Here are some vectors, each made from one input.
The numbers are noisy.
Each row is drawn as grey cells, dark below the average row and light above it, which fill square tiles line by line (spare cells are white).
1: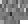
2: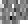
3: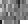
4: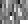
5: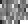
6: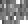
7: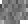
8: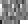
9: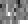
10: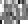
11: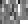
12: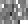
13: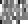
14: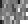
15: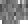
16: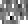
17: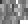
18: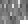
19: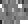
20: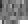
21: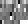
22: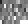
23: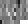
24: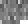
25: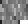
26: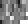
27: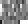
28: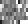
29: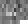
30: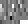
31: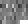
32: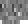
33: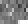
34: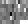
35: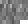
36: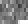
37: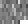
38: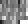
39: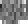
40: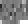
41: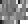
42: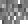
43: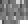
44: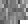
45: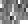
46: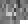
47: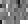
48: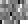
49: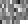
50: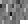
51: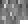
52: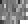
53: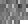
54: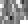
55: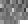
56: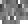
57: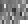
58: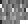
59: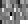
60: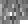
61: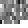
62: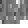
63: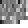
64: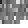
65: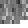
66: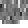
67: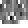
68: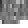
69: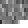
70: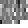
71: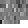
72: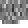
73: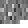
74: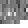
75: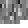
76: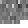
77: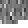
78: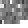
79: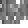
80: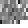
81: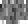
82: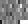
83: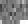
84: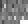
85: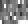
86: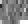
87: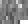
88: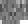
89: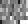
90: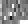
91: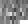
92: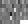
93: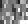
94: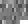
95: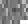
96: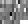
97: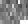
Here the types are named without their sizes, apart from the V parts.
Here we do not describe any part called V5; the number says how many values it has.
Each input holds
a point on a line, together with either a node of a tree, or a value of V5.
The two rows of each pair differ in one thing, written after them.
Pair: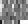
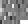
the place on the line
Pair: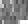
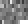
the node of the tree
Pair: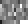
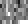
the place on the line
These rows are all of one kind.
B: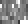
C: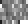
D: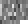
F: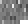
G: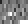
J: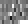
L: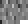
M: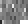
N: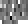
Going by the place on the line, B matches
C and J.
